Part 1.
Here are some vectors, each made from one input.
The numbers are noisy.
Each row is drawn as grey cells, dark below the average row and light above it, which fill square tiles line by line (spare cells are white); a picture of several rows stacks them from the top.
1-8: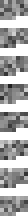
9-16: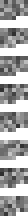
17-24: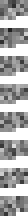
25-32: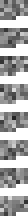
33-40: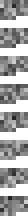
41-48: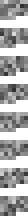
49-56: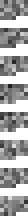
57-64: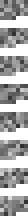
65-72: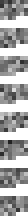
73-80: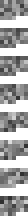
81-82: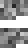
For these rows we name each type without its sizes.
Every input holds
four true/false values.
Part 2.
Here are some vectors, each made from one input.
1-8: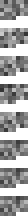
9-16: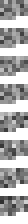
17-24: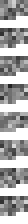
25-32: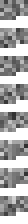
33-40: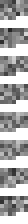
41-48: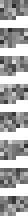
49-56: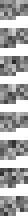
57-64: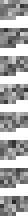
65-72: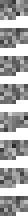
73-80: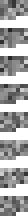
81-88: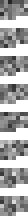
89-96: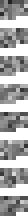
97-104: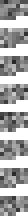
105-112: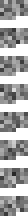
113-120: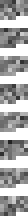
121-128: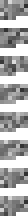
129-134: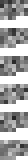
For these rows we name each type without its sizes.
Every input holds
four true/false values.
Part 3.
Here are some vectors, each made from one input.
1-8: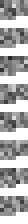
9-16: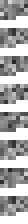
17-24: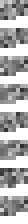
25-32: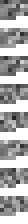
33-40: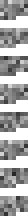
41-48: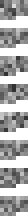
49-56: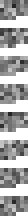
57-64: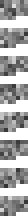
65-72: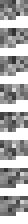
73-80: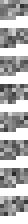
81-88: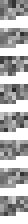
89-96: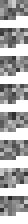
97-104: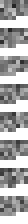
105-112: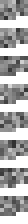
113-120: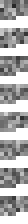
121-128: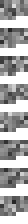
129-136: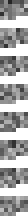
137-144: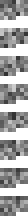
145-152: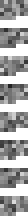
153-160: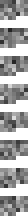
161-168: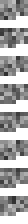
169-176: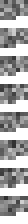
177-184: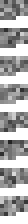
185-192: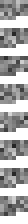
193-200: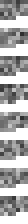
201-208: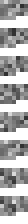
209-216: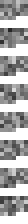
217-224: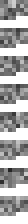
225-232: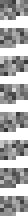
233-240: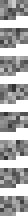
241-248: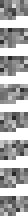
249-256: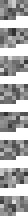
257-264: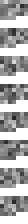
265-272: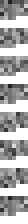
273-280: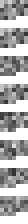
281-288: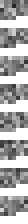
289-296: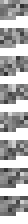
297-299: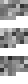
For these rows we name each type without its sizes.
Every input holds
four true/false values.
